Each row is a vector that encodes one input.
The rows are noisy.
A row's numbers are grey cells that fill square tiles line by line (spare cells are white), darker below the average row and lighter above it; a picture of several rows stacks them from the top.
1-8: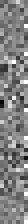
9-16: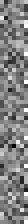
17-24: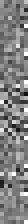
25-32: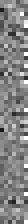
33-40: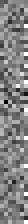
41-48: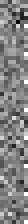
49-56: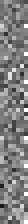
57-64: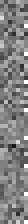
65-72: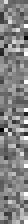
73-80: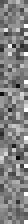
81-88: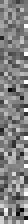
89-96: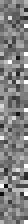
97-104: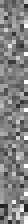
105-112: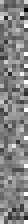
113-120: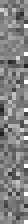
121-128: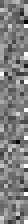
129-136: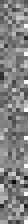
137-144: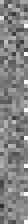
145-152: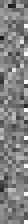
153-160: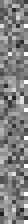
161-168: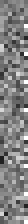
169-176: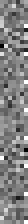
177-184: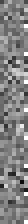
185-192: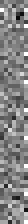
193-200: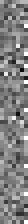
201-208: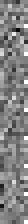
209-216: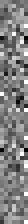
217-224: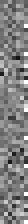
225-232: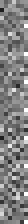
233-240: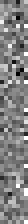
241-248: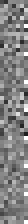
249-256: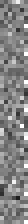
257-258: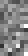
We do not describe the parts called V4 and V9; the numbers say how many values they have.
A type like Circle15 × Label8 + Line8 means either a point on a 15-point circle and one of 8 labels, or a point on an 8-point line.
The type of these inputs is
Bool × Bool × Bool × Bool + (Tree11 + V4) × V9 + Unit.
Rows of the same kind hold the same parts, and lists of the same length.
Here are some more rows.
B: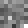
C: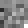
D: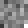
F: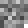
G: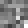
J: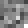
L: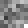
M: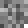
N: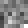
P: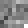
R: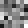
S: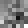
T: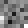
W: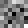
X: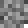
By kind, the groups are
B, C, R, S
D, F, L, M, N, P
G, J
T, W, X

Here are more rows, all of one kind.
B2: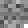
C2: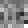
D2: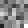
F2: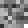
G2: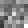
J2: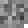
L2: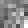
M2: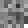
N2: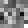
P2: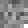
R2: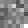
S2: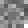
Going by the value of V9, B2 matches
C2 and S2.
